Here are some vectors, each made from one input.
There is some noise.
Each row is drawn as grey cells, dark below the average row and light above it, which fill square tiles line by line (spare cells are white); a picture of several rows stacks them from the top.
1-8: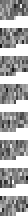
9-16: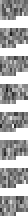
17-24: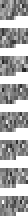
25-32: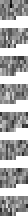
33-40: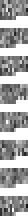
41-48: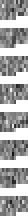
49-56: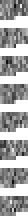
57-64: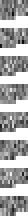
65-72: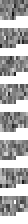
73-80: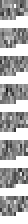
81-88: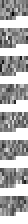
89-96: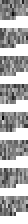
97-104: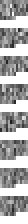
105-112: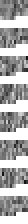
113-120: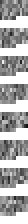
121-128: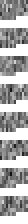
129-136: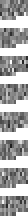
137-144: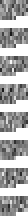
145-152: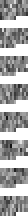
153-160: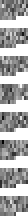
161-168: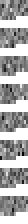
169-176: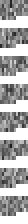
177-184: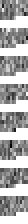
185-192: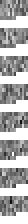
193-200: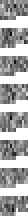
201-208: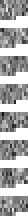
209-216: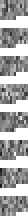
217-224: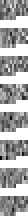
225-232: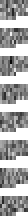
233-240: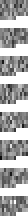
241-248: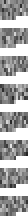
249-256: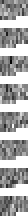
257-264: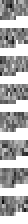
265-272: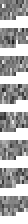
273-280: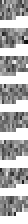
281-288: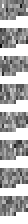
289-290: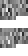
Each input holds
a point on an 18-point circle, together with either a point on an 18-point circle, or a point on a 10-point line.
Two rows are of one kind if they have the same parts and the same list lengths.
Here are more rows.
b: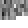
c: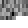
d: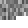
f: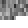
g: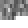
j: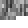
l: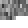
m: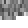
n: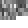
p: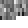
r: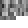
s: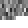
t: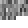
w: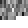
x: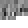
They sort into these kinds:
b, d, g, j, m, n, t, x
c, f, l, p, r, s, w

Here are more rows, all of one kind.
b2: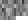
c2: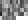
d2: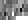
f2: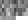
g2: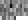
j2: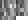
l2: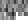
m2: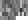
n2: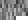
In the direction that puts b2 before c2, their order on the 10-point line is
m2, d2, g2, n2, b2, f2, c2, j2, l2.
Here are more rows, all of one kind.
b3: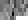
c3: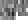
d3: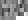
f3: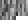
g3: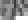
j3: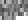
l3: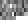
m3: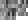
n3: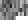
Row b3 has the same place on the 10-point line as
d3, g3 and j3.
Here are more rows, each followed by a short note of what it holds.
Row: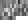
a point on each of two 18-point circles
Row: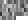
a point on an 18-point circle and a point on a 10-point line
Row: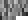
a point on each of two 18-point circles
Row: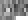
a point on each of two 18-point circles
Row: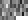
a point on each of two 18-point circles
